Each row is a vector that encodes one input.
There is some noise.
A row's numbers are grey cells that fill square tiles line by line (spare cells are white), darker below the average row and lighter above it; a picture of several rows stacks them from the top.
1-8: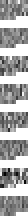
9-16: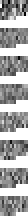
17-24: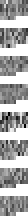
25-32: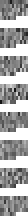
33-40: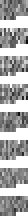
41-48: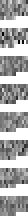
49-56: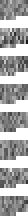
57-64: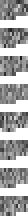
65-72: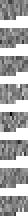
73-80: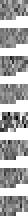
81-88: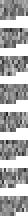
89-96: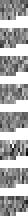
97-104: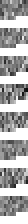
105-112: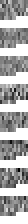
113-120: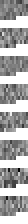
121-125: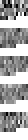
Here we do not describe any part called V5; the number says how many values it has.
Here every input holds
a list of up to two items, each a true/false value and a value of V5.
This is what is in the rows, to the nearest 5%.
All of them are lists of up to two items, each a true/false value and a value of V5: about 5% are empty, 40% hold one and 55% two.
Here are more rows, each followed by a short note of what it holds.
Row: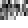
the empty list
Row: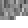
a list of one item
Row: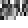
the empty list
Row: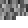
a list of two items
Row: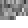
a list of one item
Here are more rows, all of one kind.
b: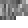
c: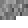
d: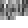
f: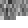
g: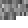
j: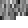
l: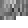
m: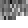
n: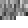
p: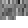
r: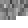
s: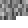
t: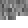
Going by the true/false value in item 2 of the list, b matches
j, m, s and t.
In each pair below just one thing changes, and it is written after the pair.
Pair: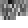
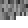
the true/false value in item 1 of the list
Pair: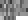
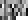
the true/false value in item 1 of the list
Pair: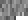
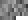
the true/false value in item 2 of the list
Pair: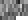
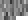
the value of V5 in item 2 of the list
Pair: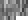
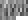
the true/false value in item 2 of the list
